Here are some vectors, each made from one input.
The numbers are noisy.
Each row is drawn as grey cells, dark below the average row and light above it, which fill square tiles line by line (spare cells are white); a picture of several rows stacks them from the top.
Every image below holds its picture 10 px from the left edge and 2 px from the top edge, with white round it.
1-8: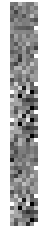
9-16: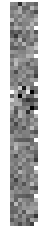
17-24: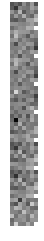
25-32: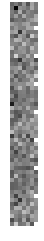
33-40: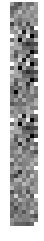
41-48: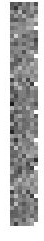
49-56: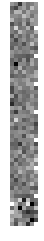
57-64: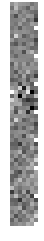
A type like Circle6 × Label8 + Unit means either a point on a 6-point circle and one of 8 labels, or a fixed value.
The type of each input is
Bool × Circle8 + Unit.
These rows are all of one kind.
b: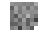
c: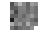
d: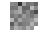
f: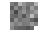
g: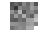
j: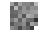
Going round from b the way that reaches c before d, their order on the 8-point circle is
b, j, f, c, g, d.
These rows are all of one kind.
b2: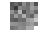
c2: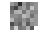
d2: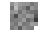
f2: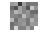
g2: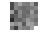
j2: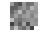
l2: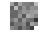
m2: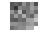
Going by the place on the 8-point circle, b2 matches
g2 and m2.
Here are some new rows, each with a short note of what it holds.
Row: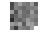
a point on an 8-point circle and a true/false value
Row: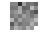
a point on an 8-point circle and a true/false value
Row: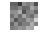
a point on an 8-point circle and a true/false value
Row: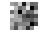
a fixed value
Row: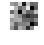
a fixed value
